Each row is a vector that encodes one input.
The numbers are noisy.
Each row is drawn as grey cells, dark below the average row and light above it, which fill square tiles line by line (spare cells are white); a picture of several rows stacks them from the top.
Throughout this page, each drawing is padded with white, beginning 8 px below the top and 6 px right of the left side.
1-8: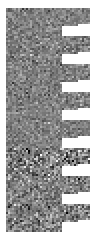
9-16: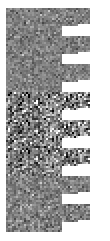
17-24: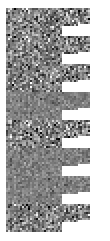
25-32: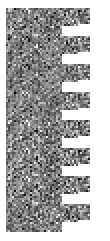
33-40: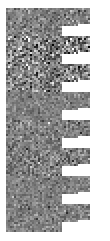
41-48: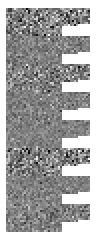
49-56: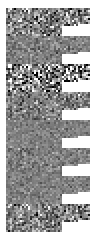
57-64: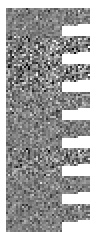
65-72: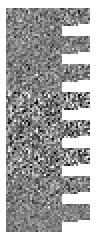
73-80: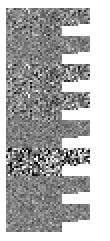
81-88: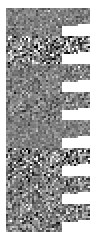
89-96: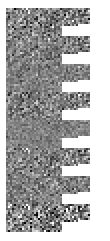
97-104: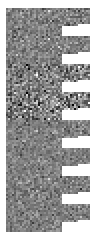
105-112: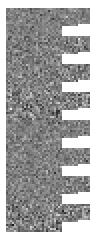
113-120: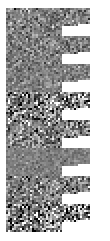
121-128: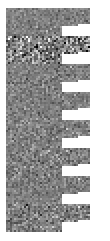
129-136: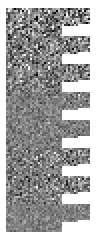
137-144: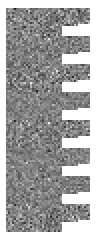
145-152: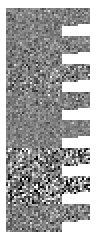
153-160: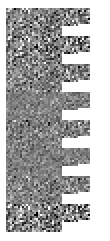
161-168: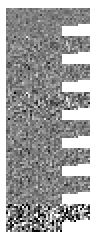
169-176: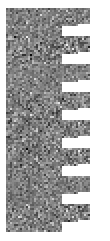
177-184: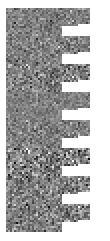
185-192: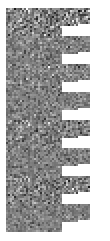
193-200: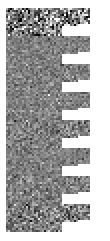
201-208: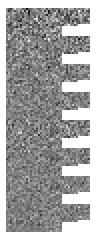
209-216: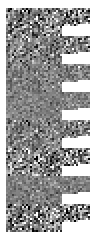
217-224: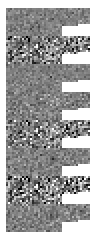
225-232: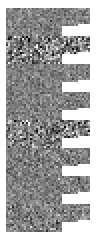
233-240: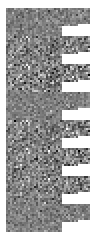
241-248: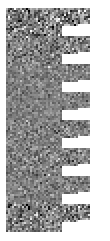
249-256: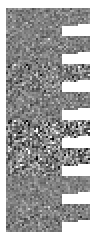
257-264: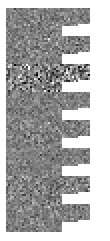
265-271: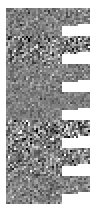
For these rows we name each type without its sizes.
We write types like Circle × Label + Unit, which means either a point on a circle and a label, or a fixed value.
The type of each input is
Line × List(Bool × (Circle + Unit)).
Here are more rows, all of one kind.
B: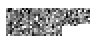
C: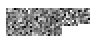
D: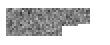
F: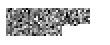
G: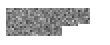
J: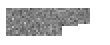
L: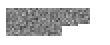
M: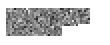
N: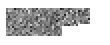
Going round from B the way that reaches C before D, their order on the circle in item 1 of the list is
B, L, N, C, D, G, F, J, M.
